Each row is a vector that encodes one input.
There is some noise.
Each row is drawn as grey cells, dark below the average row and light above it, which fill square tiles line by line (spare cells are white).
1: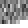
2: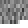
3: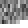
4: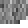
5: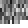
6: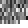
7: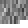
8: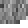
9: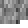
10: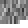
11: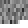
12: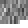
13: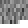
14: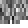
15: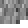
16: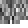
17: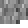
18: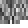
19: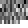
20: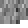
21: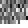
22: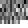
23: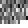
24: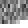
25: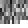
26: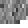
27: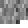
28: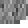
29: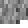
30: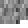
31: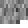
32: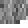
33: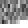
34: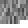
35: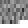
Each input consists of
either a point on a 4-point line, or a point on a 5-point line.
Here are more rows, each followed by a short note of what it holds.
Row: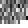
a point on a 4-point line
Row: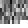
a point on a 4-point line
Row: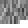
a point on a 5-point line
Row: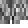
a point on a 4-point line
